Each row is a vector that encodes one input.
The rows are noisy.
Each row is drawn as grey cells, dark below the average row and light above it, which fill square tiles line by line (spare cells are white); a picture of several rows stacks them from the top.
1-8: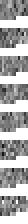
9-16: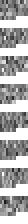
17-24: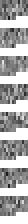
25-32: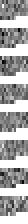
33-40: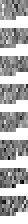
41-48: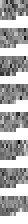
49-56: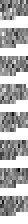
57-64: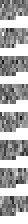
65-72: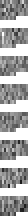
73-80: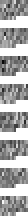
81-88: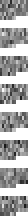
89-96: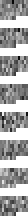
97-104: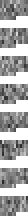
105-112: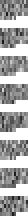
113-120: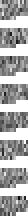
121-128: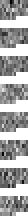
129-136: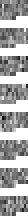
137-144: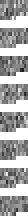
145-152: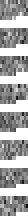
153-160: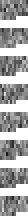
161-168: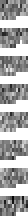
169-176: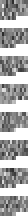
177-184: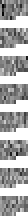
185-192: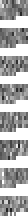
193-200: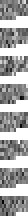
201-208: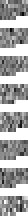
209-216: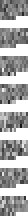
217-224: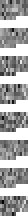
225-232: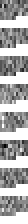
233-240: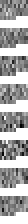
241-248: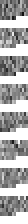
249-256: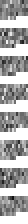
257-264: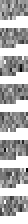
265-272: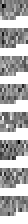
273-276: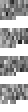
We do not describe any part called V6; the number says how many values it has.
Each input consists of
one of 7 labels and a value of V6, together with either a fixed value, or four true/false values.
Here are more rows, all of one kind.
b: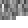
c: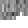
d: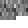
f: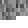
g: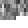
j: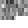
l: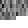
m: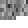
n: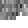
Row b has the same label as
c and g.
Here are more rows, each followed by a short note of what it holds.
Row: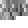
one of 7 labels and a value of V6
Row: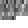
one of 7 labels, four true/false values and a value of V6
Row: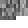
one of 7 labels, four true/false values and a value of V6
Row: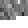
one of 7 labels, four true/false values and a value of V6
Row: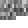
one of 7 labels and a value of V6
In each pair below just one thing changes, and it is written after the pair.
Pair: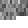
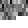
one of the four true/false values
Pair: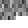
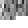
the label
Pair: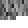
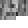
the value of V6
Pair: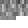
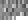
the value of V6
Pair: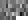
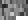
the value of V6
